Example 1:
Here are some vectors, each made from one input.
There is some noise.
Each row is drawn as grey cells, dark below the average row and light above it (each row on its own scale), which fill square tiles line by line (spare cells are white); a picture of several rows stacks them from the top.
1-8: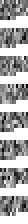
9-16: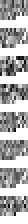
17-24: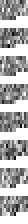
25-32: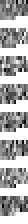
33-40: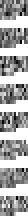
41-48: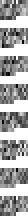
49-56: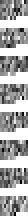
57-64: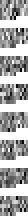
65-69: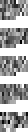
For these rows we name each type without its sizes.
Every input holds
a node of a tree.
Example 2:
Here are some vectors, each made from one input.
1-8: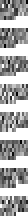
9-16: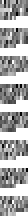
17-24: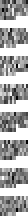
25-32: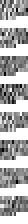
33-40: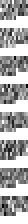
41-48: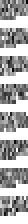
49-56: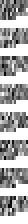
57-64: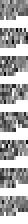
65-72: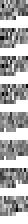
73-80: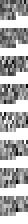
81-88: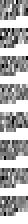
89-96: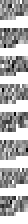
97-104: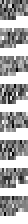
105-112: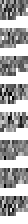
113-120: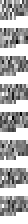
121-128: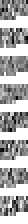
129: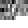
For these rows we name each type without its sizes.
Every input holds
three true/false values.
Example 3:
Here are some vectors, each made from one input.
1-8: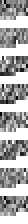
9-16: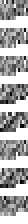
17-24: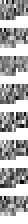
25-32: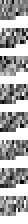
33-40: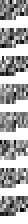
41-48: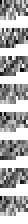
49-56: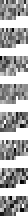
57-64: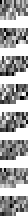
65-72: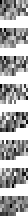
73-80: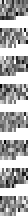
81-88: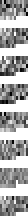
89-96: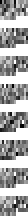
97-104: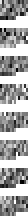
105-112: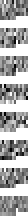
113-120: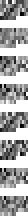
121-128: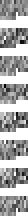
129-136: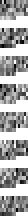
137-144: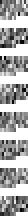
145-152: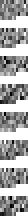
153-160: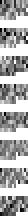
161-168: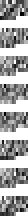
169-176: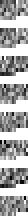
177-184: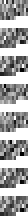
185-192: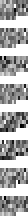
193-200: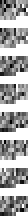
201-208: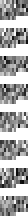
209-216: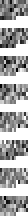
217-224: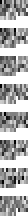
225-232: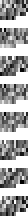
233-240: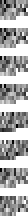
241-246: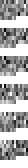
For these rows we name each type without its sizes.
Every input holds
a point on a line.
